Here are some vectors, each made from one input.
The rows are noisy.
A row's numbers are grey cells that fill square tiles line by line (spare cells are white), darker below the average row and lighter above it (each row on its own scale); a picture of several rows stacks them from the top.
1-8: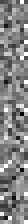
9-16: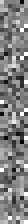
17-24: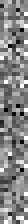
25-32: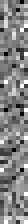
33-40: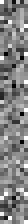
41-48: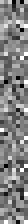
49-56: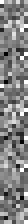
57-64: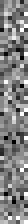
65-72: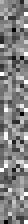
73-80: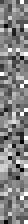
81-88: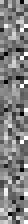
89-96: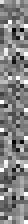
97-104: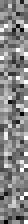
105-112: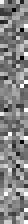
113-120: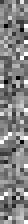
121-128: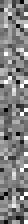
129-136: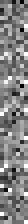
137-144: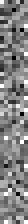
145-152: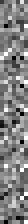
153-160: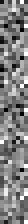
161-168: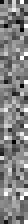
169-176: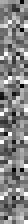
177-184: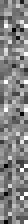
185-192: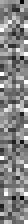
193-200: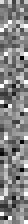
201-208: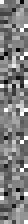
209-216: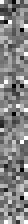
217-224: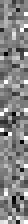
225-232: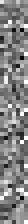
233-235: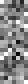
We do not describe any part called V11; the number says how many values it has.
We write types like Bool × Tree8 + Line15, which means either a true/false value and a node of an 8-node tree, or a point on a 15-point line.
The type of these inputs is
(Bool × Bool × Bool + Unit) × V11 + Line10.
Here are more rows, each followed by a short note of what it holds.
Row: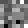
a point on a 10-point line
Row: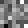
a point on a 10-point line
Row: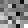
three true/false values and a value of V11
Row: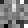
a point on a 10-point line
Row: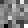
a point on a 10-point line
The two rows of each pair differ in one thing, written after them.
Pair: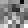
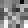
the value of V11
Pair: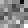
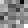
one of the three true/false values
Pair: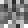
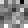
the value of V11
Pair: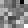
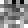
the value of V11
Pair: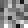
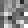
one of the three true/false values
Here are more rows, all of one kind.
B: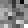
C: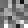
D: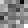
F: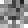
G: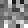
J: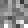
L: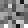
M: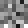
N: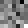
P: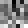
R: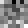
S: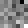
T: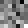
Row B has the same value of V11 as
L, M, N and T.
